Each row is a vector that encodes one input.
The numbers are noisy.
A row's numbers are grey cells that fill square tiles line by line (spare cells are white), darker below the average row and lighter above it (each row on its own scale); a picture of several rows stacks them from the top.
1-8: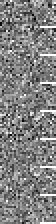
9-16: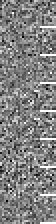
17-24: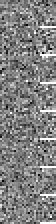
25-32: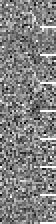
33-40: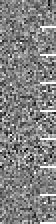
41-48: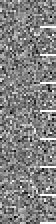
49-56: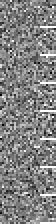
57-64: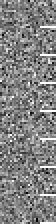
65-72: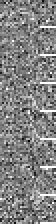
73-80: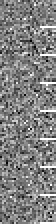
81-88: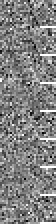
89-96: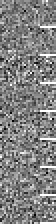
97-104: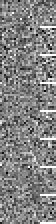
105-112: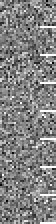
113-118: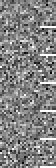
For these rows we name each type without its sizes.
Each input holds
either a fixed value, or a point on each of two lines, or four true/false values.
